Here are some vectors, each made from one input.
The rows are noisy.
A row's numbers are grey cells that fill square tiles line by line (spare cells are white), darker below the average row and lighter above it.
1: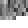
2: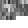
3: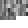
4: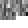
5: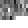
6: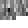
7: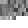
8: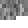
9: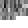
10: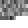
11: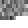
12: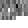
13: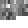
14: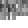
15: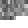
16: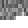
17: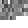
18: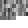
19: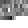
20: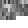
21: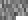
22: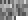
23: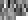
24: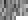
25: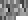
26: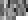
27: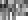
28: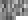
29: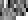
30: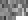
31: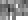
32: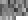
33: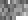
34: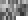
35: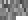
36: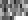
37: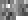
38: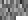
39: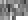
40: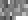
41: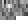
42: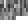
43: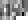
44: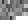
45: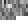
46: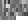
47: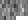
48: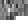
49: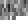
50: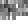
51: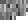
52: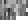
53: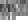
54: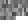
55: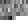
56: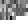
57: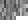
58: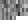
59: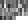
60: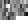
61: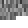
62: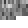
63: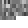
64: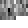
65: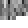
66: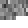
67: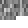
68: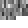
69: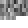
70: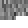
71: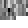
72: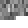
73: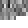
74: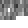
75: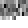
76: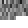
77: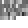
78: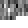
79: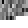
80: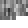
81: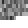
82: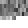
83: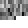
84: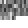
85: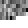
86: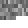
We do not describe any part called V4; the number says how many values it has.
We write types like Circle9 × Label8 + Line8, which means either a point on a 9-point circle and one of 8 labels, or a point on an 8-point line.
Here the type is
(Label5 + Line5) × V4.
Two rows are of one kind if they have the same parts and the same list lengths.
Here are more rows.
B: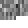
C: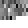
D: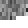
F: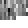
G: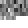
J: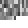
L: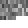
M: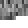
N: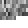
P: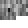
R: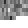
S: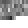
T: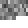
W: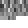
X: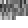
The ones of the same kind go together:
B, C, D, G, J, M, N, R, S, W
F, L, P, T, X

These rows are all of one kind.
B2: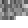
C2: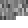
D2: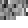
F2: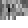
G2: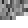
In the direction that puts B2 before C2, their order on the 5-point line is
B2, C2, D2, F2, G2.
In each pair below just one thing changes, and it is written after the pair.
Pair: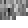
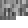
the place on the 5-point line
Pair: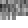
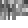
the place on the 5-point line
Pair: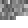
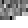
the place on the 5-point line
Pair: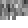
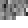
the value of V4
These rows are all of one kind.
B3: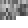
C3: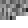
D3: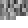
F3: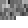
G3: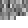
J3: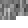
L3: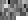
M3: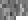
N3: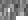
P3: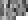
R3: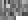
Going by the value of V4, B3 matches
F3, L3 and R3.
